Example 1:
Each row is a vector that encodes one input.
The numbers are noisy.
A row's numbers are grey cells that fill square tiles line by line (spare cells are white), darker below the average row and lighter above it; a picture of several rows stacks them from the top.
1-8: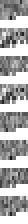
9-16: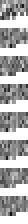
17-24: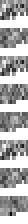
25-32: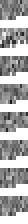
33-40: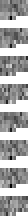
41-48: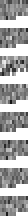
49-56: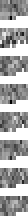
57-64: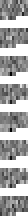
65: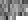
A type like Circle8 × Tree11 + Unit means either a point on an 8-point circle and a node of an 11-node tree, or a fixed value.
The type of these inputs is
List2(Line7).
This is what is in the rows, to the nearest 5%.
All of them are lists of up to two points on a 7-point line: about 15% are empty, 45% hold one and 40% two.
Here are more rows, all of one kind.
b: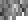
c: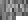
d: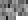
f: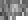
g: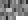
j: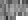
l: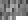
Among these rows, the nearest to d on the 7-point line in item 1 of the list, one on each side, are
g and j.
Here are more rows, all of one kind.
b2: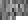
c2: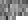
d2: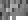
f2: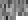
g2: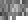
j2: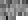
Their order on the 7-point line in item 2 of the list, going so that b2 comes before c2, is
j2, f2, b2, d2, c2, g2.
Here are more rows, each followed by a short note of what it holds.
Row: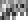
the empty list
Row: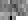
a list of one item
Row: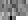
a list of one item
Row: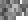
a list of two items
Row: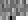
a list of one item
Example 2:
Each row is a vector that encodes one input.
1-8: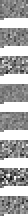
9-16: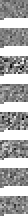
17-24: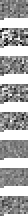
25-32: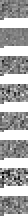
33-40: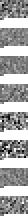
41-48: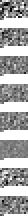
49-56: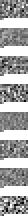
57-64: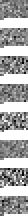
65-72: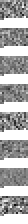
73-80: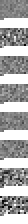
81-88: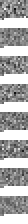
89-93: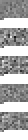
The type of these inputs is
(Circle10 + Unit) × Line7.
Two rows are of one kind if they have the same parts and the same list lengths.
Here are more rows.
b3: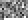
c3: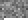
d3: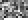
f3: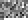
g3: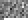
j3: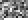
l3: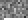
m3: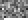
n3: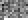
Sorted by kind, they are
b3, f3, g3, l3, n3
c3, d3, j3, m3

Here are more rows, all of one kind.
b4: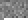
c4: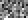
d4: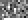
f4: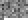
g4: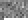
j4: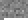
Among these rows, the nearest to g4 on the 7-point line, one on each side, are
f4 and j4.
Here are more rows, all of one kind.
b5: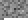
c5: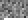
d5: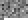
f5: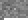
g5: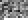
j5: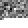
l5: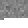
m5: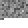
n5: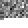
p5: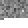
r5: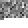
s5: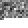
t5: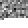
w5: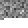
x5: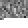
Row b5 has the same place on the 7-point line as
d5, m5, r5 and x5.
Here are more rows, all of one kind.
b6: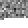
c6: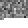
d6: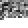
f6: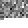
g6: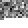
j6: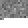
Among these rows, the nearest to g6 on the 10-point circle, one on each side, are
d6 and f6.
